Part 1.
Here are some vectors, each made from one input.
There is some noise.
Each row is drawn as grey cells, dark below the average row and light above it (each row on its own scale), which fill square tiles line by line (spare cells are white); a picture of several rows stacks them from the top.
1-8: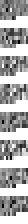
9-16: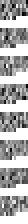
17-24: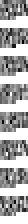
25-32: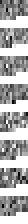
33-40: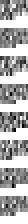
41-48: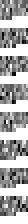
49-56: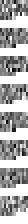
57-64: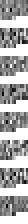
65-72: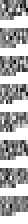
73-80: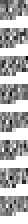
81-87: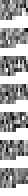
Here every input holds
a list of up to two points on a 6-point line.
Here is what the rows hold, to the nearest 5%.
All of them are lists of up to two points on a 6-point line: about 5% are empty, 45% hold one and 50% two.
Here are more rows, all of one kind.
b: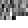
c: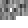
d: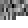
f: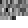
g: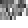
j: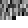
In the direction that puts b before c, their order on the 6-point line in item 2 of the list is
b, g, d, c, f, j.
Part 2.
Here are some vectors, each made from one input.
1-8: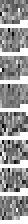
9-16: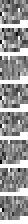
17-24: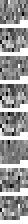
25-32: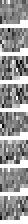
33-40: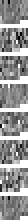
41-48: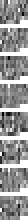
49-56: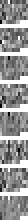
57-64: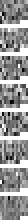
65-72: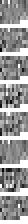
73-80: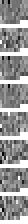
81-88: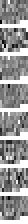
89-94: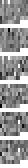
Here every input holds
a list of up to two points on a 5-point line.
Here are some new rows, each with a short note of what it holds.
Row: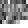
a list of two items
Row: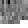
a list of one item
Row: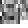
a list of two items
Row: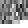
the empty list
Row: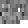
a list of one item
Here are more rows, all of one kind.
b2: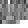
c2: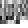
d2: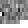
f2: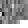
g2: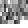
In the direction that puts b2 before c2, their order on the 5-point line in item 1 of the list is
f2, d2, b2, g2, c2.
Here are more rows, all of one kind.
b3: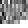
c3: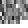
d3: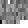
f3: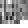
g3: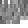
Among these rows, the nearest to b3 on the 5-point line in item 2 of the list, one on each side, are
d3 and g3.
